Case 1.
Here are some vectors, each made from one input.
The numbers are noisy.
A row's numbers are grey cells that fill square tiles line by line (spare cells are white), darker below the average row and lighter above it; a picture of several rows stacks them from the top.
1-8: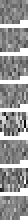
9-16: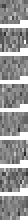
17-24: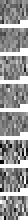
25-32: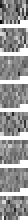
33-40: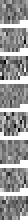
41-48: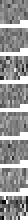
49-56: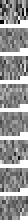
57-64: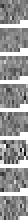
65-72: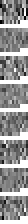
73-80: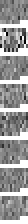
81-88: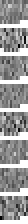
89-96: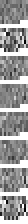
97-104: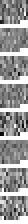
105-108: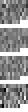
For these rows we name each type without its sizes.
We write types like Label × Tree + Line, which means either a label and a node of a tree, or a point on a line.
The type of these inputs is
List(Line).
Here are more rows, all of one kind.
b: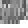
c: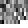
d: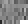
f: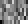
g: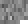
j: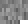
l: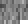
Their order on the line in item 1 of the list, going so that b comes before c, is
l, b, c, g, j, d, f.
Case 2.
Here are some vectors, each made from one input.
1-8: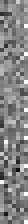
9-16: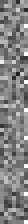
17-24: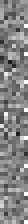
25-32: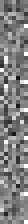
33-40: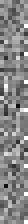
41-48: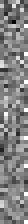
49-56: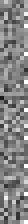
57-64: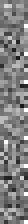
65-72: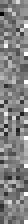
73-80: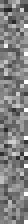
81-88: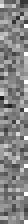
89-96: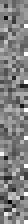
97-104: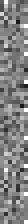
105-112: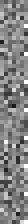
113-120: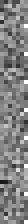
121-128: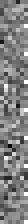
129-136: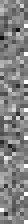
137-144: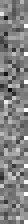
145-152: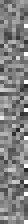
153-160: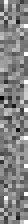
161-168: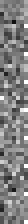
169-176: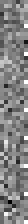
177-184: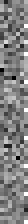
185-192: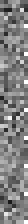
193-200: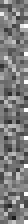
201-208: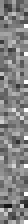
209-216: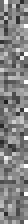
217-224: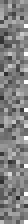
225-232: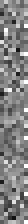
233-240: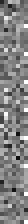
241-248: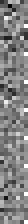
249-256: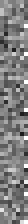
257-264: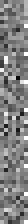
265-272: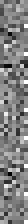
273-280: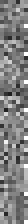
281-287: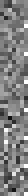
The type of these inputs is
Label8 + Label9 × Label12.
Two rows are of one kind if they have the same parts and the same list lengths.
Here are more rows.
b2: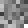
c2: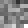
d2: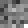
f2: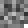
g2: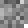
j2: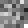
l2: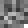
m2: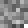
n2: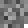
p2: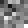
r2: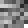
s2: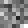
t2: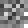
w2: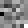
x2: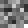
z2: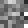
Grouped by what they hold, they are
b2, c2, d2, g2, j2, m2, n2, t2, w2
f2, l2, p2, r2, s2, x2, z2

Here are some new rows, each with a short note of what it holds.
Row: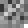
one of 9 labels and one of 12 labels
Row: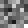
one of 8 labels
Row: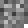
one of 9 labels and one of 12 labels
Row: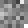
one of 9 labels and one of 12 labels
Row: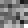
one of 8 labels
